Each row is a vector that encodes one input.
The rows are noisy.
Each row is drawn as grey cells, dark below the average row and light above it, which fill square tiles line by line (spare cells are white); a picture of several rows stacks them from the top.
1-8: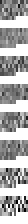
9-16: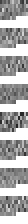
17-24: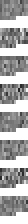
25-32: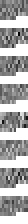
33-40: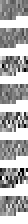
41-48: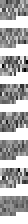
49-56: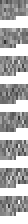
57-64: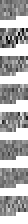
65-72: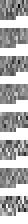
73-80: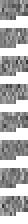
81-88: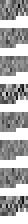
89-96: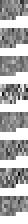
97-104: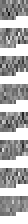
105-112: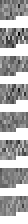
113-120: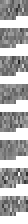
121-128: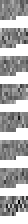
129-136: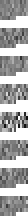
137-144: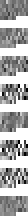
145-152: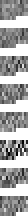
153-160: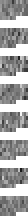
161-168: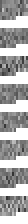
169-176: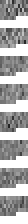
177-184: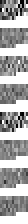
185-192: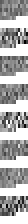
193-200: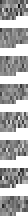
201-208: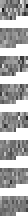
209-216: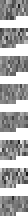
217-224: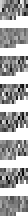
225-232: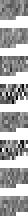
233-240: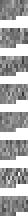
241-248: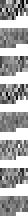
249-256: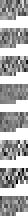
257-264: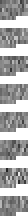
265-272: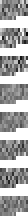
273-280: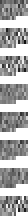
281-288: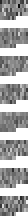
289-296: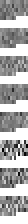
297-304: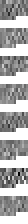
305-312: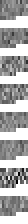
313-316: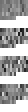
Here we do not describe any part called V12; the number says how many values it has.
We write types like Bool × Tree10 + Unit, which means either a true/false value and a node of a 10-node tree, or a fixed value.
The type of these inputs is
Bool × (Tree11 + V12).
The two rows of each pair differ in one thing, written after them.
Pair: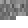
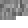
the true/false value
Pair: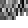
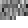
the node of the tree
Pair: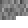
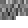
the true/false value
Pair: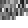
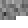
the true/false value
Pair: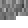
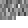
the true/false value
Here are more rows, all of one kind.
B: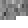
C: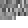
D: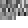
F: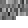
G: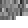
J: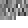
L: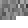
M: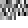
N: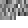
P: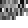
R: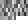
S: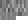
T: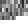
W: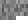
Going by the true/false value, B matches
F, L and W.
